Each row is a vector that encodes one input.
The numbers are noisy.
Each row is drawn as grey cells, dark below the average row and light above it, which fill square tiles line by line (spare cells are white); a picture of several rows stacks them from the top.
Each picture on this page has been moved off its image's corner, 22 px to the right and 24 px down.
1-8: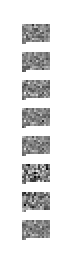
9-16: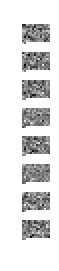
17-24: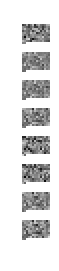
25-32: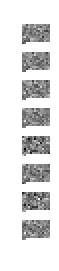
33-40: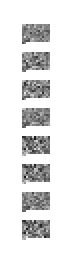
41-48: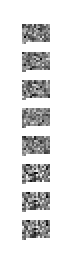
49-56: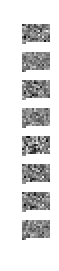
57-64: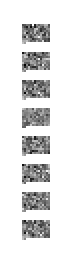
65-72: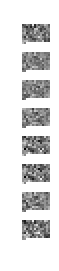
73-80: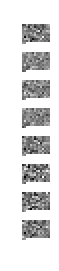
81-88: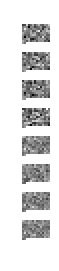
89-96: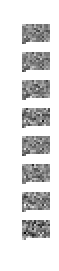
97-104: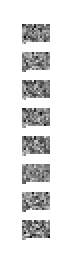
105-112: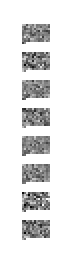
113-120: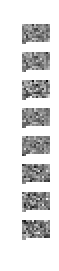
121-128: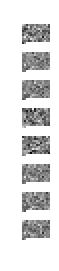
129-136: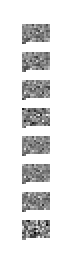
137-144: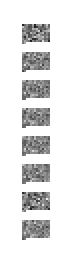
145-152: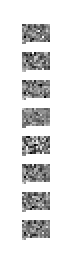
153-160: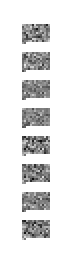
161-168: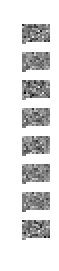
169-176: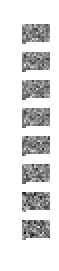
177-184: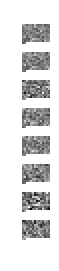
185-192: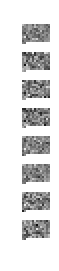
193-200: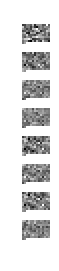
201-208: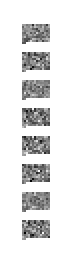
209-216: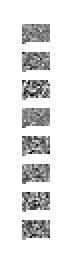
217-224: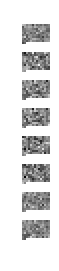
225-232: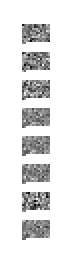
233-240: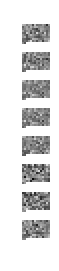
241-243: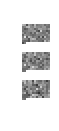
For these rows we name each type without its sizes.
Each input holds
either four true/false values, or a list of points on a circle.
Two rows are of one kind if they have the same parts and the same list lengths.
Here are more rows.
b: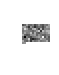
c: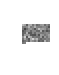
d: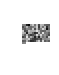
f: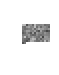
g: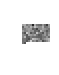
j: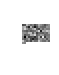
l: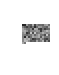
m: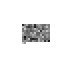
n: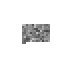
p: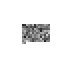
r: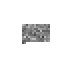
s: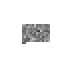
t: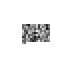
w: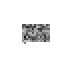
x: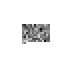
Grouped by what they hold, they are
b, j, m
c, f, g, n, r, s
d, t
l, p, w, x

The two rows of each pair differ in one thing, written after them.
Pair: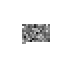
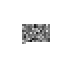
the place on the circle in item 2 of the list
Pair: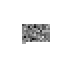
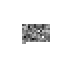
the place on the circle in item 2 of the list
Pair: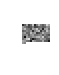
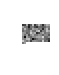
the place on the circle in item 2 of the list
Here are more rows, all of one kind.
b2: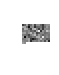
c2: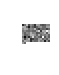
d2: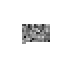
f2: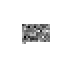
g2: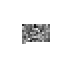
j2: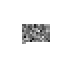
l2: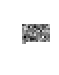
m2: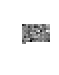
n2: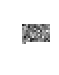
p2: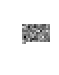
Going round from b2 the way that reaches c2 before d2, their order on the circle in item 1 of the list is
b2, l2, p2, f2, g2, c2, n2, m2, d2, j2.
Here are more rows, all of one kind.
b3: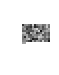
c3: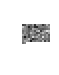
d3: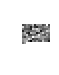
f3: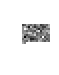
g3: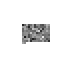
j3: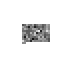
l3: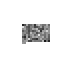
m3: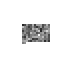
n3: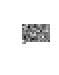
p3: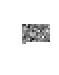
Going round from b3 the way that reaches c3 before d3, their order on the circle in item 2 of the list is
b3, j3, c3, m3, d3, n3, g3, l3, p3, f3.
